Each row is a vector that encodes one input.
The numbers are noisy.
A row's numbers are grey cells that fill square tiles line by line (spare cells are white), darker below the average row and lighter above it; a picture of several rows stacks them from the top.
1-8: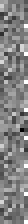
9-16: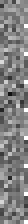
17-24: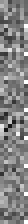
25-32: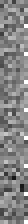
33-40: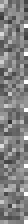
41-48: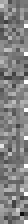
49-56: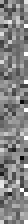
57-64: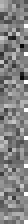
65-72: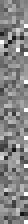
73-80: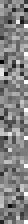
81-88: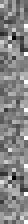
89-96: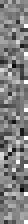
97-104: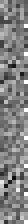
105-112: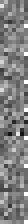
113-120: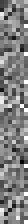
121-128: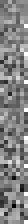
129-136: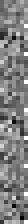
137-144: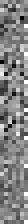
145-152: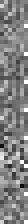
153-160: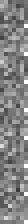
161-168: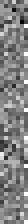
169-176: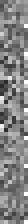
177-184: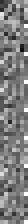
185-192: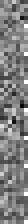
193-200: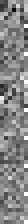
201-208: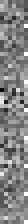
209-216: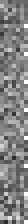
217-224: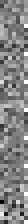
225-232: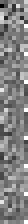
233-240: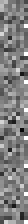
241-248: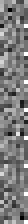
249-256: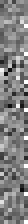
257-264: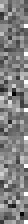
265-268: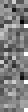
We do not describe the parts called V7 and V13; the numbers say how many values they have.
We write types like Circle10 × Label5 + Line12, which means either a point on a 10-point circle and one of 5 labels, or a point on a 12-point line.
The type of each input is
Bool × (Line11 × V13 + V7).
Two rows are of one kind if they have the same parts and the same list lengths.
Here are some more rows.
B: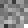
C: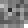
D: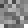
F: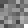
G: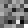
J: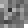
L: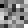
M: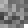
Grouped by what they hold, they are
B, C, D, F, J, M
G, L

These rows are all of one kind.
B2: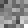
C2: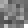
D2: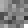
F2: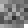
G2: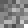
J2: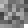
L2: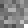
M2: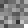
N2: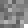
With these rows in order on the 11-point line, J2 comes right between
D2 and L2.
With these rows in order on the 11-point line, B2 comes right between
G2 and M2.
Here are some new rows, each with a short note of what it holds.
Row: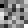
a true/false value and a value of V7
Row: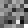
a true/false value and a value of V7
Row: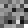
a true/false value and a value of V7
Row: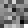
a true/false value and a value of V7
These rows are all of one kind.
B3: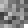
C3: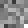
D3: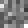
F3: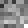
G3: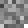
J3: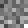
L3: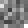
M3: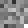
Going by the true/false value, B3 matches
D3 and L3.
